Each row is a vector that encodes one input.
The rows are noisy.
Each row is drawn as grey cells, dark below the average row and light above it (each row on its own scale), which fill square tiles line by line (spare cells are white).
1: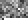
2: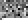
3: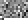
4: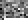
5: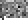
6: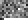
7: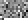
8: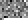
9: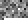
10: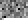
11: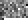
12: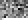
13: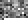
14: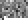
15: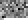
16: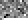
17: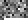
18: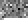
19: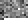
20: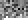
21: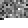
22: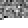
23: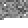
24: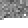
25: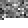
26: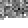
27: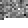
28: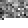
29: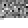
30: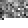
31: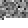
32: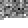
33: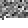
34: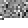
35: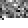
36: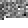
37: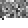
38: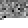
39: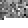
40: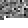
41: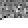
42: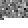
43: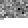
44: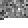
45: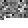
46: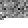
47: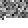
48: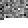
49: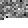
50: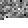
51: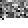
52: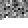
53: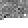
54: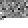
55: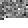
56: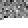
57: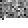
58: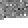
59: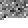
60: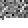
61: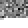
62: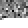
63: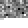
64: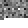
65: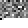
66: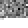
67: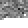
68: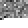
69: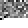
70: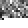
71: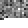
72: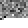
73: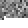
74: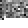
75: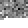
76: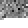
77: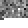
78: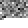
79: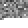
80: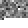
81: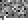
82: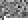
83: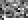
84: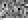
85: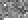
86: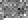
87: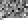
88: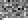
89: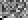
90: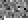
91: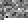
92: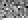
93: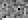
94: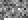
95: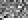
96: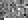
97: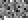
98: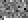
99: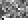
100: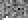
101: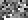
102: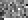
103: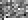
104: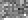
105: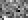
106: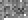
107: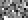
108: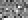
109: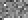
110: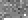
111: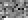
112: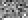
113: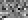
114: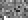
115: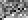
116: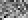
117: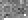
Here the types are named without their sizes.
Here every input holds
either a point on a circle and a label, or a fixed value, or a point on each of two lines.
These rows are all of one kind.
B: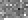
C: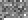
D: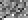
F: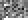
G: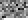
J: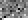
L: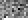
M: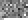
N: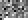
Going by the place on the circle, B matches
C and M.
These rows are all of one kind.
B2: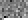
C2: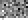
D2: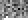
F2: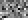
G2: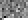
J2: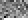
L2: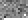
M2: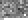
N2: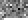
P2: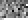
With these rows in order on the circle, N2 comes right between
B2 and G2.
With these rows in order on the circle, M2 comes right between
J2 and L2.
